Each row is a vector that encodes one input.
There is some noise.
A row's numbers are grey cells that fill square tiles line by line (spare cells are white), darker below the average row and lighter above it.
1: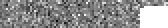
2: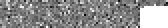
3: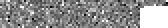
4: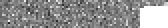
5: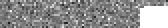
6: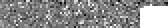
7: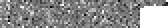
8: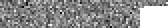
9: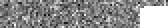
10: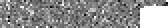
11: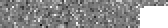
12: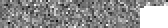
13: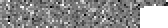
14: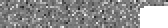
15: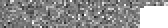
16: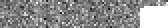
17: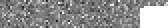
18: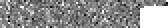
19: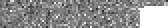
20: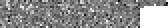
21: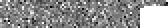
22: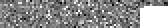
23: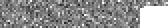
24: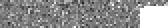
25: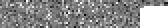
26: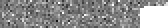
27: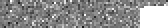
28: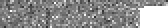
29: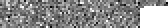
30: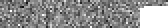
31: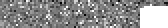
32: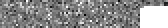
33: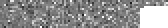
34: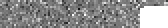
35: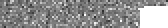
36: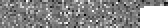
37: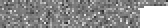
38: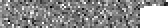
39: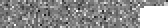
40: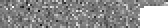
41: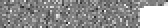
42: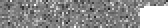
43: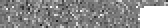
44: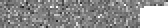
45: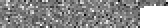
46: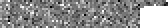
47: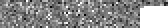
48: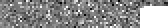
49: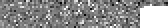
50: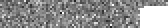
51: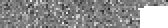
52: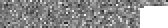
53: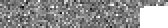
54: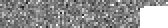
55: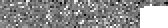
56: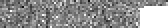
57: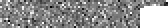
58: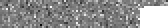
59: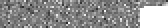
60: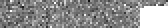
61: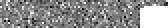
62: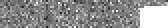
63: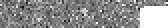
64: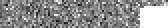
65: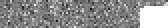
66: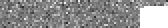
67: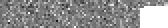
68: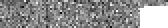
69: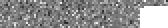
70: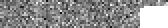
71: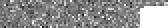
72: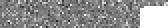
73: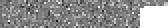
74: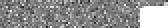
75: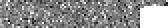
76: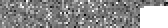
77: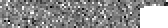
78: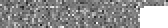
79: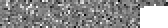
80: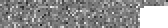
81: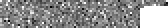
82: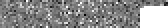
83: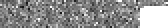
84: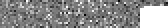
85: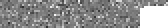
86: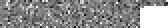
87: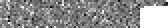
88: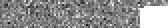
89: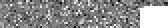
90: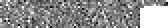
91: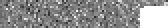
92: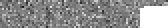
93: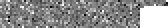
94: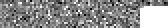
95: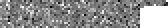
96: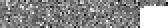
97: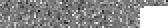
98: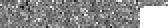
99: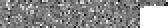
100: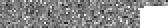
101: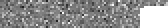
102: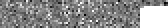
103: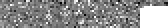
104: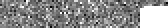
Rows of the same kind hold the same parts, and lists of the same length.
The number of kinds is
2.
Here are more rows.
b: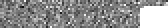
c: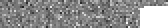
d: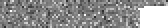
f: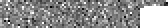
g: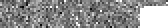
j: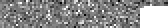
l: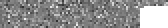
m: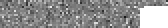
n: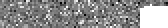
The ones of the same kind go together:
b, c, d, g, l, m
f, j, n

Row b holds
a node of each of two 7-node trees.
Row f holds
a point on a 5-point line.
